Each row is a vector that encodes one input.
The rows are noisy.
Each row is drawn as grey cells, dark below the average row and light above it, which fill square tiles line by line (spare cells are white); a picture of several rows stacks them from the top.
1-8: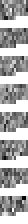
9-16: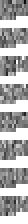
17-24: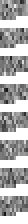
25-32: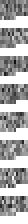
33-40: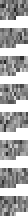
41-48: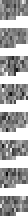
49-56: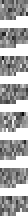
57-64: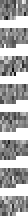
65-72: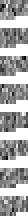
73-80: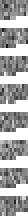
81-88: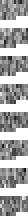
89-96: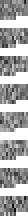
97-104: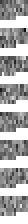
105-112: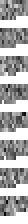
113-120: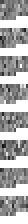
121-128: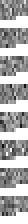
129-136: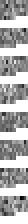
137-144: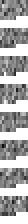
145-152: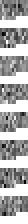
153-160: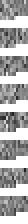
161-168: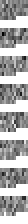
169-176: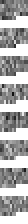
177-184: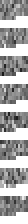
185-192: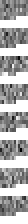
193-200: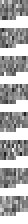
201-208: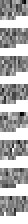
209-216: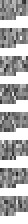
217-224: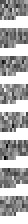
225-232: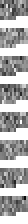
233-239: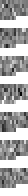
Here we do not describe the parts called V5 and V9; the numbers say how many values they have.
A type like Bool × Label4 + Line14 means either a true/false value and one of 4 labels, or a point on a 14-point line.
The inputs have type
Bool × (Tree7 + V5) + Label6 × V9.
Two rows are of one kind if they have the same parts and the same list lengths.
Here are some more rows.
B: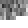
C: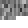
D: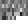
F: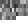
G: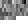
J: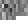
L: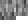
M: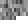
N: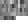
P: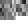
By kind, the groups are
B, D, M, N
C, G, P
F, J, L

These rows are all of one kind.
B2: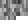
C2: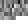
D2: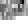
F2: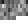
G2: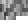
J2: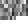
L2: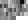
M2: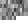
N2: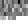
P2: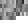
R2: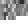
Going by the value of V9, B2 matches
G2, N2 and R2.
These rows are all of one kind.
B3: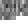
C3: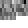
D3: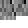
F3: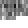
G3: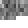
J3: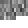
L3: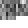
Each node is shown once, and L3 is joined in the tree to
J3.
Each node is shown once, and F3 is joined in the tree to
C3 and D3.
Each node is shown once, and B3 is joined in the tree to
C3 and G3.
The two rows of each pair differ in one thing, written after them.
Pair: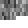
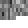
the true/false value
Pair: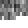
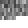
the node of the tree
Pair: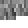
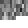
the node of the tree
